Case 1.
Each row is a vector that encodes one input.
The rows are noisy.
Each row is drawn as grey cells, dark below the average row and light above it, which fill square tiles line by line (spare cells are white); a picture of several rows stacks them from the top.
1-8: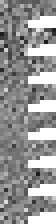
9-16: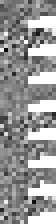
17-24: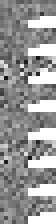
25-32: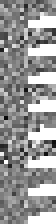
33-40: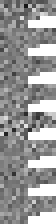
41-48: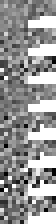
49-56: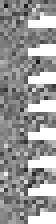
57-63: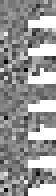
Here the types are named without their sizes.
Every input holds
a node of a tree, together with either a fixed value, or four true/false values.
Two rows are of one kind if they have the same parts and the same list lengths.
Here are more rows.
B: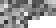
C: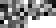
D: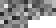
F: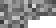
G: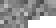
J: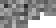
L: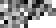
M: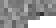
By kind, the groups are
B, C, D, F, G, L, M
J

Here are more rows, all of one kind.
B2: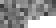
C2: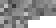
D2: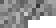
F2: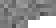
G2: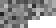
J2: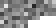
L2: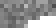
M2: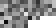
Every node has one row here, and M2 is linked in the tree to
D2.
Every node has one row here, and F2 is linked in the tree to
B2, D2 and J2.
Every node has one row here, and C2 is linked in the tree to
J2.
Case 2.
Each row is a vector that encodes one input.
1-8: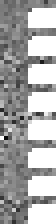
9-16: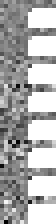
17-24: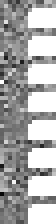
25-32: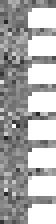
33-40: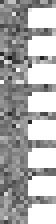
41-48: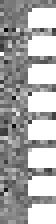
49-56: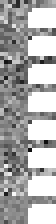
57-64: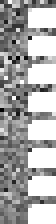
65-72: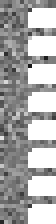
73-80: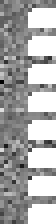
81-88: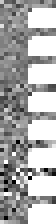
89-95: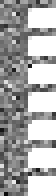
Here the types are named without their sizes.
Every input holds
either a label, or a point on a line.
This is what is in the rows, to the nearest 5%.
About 55% of them hold a label. The rest hold a point on a line.
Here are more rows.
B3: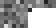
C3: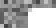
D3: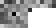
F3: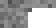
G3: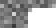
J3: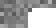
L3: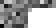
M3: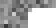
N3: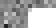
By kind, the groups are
B3, D3, F3, G3, J3
C3, L3, M3, N3

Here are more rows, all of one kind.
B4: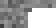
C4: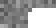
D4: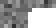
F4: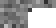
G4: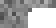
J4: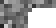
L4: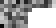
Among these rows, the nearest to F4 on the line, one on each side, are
B4 and D4.
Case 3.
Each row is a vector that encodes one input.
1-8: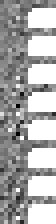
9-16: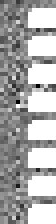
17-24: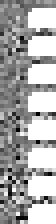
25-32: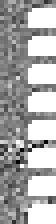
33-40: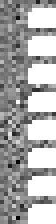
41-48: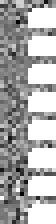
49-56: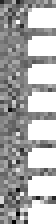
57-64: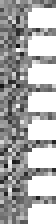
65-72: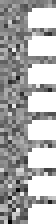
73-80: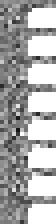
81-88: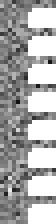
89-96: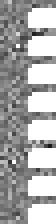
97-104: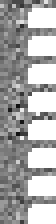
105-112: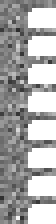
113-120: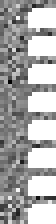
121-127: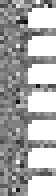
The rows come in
2 kinds.
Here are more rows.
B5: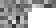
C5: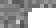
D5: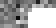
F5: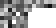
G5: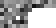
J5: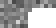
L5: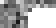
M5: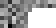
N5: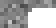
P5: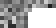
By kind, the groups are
B5, F5, L5, M5, P5
C5, D5, G5, J5, N5

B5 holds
a point on each of two 3-point lines.
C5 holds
a point on an 11-point line.
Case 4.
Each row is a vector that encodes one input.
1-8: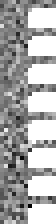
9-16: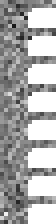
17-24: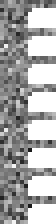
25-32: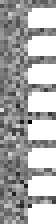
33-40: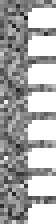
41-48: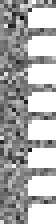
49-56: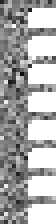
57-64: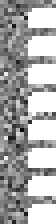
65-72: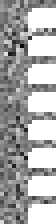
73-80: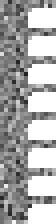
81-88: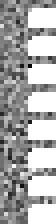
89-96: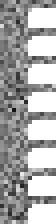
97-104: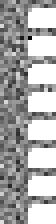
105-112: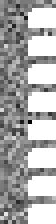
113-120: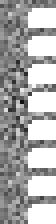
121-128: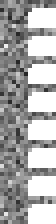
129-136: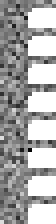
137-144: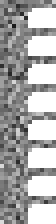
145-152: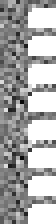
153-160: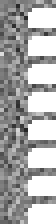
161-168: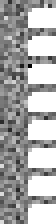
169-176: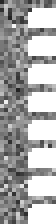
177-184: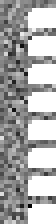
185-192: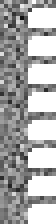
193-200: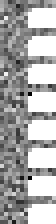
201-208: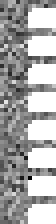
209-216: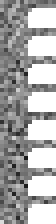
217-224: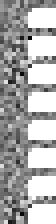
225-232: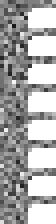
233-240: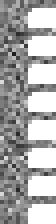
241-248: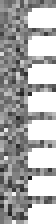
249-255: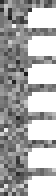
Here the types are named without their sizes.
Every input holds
either a point on a circle, or a point on a line.
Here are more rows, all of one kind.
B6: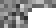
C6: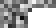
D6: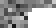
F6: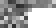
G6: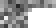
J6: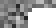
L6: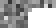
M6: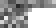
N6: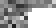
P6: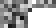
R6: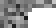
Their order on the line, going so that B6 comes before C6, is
L6, G6, M6, F6, N6, D6, R6, J6, B6, C6, P6.
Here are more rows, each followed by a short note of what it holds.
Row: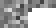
a point on a circle
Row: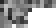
a point on a circle
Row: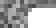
a point on a circle
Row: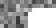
a point on a circle
